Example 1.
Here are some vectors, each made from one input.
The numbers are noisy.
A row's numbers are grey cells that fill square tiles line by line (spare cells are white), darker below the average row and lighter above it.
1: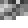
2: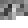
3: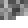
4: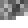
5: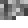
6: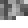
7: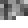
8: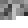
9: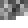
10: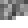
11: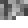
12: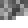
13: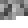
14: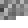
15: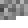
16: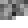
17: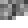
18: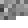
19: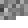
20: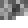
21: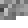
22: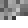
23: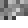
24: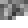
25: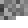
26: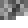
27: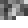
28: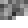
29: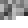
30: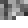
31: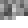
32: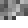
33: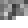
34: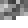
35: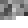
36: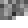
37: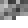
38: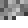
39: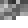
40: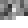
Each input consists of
a point on a 7-point line.
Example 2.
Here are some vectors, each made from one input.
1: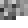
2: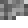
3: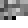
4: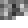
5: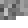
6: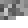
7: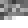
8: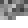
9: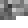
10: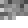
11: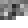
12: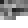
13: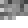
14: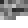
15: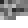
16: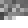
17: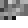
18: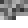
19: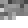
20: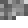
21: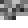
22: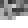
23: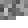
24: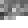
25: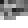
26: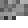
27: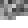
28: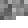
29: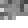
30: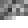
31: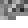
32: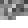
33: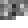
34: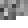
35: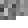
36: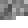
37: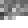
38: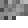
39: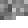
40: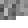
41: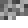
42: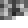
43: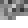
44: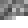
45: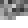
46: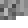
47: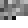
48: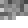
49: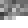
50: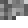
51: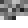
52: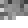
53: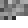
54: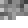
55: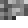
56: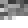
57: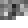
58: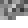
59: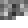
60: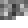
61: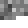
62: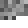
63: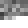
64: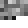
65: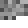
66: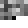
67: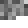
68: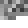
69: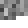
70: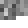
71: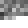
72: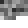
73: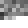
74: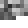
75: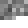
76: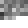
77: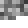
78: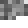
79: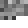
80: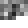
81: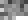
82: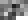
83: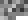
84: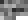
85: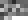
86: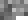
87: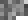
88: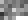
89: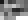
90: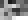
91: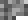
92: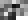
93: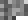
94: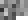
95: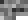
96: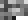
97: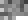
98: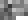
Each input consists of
a point on a 9-point line.
